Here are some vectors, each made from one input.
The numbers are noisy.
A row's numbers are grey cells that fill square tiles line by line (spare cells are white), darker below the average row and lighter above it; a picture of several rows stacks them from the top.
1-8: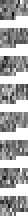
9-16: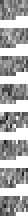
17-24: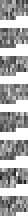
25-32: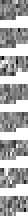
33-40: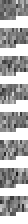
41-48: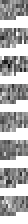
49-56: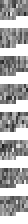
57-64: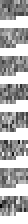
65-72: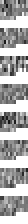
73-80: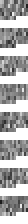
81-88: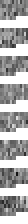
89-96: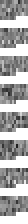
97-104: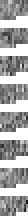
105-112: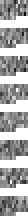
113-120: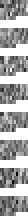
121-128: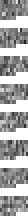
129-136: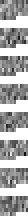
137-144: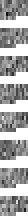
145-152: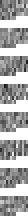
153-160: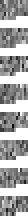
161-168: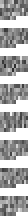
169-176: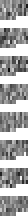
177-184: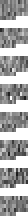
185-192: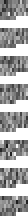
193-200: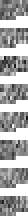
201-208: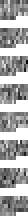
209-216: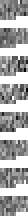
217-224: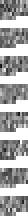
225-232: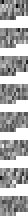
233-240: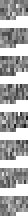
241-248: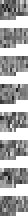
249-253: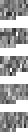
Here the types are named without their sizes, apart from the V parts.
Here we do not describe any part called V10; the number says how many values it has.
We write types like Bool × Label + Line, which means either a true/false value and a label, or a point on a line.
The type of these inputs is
(List(V10) + Tree) × Tree.
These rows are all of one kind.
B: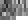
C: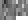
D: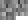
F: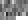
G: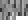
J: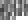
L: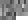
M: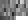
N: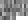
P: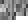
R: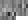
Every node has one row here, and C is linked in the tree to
B and L.
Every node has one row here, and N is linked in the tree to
P.
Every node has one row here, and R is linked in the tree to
J, L and P.
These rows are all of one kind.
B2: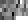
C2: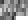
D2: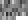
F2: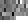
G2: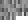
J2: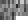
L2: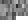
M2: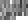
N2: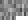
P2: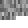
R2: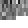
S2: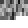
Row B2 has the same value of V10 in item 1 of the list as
C2, G2, L2 and N2.
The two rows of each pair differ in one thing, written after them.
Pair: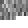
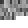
the value of V10 in item 1 of the list
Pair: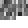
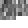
the value of V10 in item 2 of the list
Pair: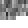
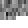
the value of V10 in item 2 of the list
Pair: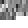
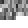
the value of V10 in item 2 of the list
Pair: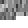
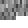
the value of V10 in item 1 of the list
